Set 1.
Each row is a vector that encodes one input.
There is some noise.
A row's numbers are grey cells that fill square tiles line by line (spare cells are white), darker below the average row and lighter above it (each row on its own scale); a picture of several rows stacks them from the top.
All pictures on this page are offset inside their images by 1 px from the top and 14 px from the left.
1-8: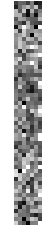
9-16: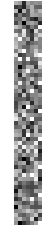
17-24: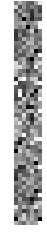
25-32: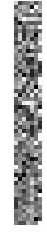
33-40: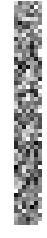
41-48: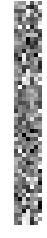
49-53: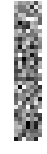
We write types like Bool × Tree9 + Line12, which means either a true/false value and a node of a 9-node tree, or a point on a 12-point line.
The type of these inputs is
Label11.
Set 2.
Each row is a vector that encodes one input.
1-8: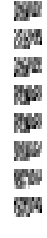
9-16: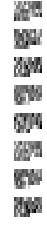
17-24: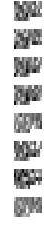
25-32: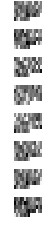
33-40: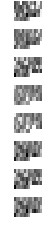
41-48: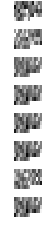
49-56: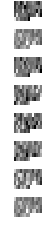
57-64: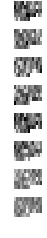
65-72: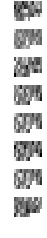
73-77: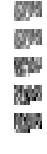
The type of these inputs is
Line8.
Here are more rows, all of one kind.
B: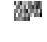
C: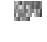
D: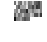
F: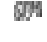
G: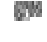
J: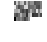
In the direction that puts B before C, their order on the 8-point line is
J, D, B, C, F, G.
